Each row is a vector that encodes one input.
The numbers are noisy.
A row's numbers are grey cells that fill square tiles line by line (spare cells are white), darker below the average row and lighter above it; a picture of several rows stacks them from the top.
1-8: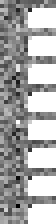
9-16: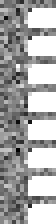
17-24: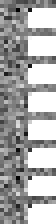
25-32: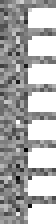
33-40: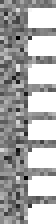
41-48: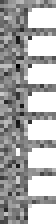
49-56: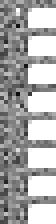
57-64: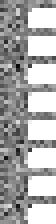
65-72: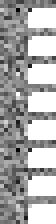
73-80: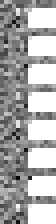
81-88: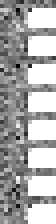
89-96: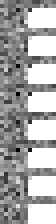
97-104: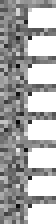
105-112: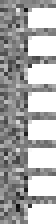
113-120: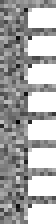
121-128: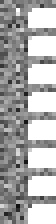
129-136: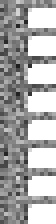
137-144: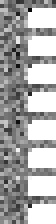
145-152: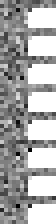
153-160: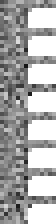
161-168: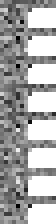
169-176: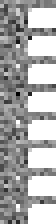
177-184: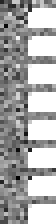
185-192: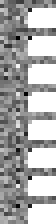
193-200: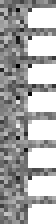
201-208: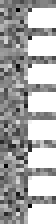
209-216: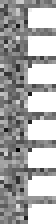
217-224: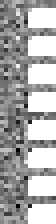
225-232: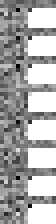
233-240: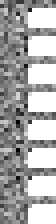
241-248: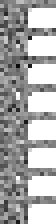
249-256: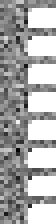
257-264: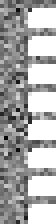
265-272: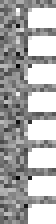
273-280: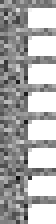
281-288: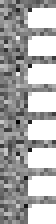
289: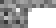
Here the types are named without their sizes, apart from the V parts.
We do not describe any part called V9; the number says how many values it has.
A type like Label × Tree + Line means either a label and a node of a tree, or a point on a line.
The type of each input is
Label × V9 + List(Line).
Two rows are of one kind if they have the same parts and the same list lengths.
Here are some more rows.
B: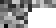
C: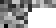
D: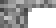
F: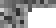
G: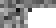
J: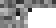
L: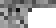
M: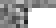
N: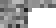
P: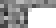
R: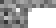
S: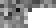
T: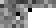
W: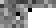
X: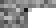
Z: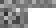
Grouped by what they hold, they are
B, C
D, P, R, X, Z
F, G, J, L, S, T, W
M, N

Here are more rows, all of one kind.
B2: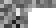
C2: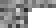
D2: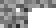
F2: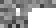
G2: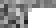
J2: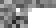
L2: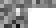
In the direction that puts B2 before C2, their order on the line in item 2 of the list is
L2, B2, G2, F2, J2, C2, D2.
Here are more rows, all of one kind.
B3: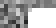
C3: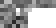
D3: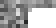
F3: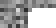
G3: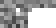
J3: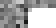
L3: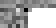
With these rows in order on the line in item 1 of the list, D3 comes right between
F3 and J3.
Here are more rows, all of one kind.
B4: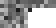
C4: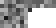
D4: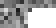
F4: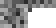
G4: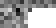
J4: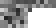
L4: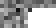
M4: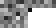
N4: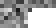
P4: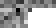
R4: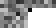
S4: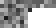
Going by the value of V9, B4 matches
J4 and R4.
